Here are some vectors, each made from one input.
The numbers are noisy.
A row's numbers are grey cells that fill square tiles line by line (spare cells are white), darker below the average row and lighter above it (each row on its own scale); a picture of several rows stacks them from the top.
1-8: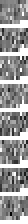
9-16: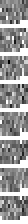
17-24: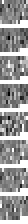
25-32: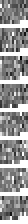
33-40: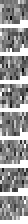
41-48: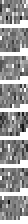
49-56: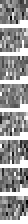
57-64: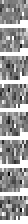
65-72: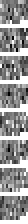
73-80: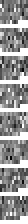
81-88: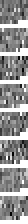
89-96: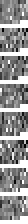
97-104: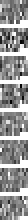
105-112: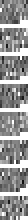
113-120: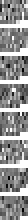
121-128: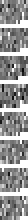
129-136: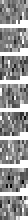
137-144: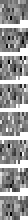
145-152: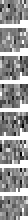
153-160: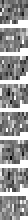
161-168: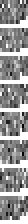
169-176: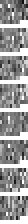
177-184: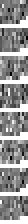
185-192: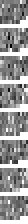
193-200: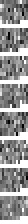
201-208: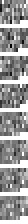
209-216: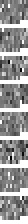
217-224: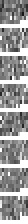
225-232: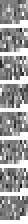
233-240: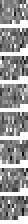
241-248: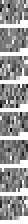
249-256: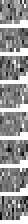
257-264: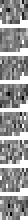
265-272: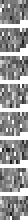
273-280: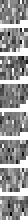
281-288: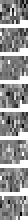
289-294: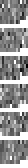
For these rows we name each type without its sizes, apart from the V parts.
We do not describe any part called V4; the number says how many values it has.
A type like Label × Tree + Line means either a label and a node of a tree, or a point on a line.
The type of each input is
Circle × Line + (Tree + Unit) × V4.
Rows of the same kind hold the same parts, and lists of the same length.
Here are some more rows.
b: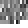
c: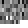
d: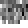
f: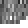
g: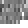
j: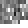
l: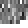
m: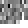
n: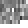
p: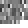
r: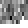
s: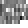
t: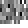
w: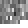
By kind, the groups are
b, d, l, r
c, f
g, j, m, n, p, s, t, w

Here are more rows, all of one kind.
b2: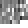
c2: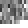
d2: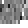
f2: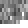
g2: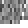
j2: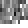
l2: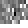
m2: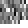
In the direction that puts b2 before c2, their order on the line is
l2, m2, b2, c2, f2, g2, d2, j2.
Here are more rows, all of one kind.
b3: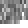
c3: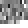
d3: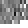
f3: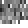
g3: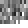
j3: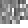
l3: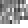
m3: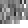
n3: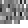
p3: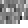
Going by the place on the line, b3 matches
d3, j3, m3 and n3.
